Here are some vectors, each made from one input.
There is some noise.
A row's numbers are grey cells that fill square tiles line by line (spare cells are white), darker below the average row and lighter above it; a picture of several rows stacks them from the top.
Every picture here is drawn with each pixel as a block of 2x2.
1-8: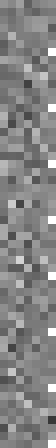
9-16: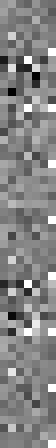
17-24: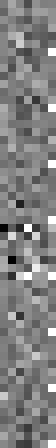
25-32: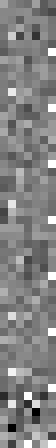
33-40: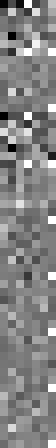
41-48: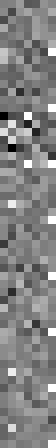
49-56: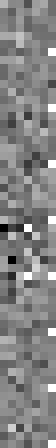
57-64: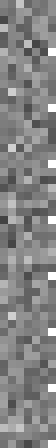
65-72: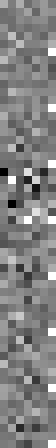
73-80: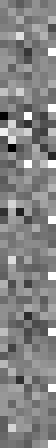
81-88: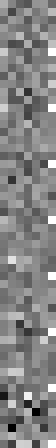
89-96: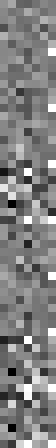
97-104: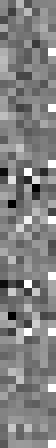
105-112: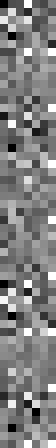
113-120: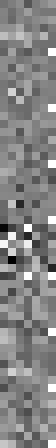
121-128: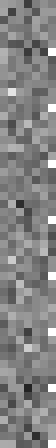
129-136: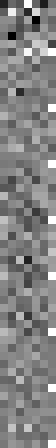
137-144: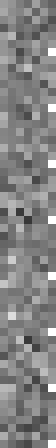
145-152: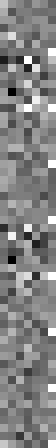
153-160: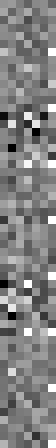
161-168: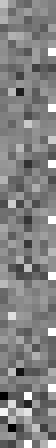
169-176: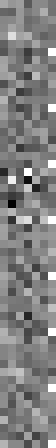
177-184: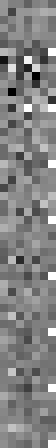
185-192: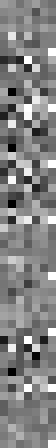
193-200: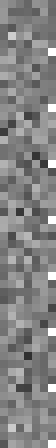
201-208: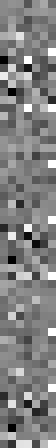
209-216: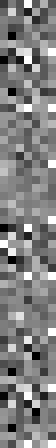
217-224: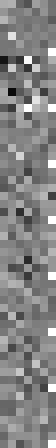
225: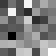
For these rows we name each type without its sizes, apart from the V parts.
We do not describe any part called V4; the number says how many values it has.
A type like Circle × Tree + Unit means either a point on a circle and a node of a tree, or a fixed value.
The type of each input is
(Label + Line) × Line + V4.
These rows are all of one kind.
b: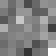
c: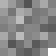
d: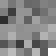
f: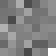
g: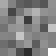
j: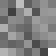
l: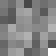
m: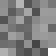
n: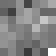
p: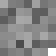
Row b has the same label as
c and p.
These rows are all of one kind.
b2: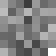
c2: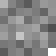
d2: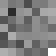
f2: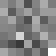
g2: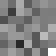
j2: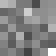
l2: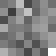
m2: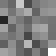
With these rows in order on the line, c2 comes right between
d2 and f2.
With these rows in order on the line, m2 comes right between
g2 and l2.
